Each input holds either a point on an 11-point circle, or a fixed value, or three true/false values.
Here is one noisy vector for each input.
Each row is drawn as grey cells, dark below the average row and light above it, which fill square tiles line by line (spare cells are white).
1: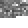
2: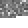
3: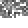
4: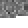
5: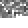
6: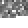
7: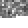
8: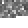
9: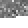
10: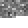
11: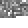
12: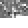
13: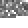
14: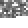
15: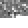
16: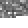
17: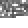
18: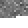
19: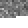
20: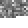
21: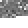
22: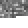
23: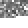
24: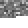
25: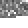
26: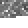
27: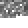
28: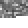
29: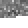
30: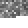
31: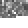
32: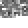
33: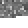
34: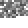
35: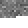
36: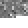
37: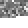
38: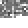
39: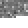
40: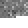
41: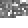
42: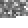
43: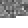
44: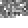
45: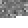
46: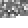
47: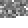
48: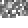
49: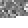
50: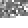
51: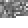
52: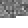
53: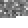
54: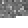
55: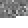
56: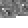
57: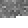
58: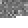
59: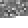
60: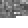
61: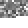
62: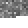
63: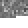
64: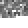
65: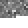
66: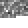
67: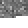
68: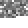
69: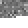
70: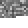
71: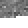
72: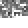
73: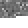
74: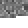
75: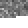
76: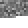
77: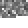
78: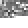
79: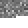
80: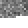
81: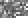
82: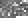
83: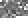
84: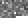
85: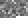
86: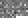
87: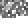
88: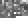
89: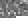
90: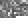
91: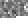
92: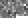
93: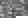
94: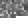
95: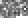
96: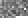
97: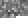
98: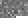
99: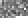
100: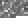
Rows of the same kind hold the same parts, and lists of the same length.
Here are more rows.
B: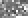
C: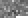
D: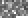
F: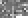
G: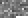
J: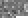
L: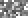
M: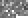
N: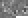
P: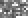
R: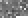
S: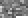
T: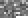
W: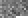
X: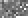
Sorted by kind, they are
B, C, F, G, J, L, M, N, P
D, R, S, W, X
T

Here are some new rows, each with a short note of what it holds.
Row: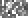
a fixed value
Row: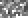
three true/false values
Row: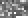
three true/false values
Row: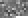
a fixed value
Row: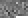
three true/false values
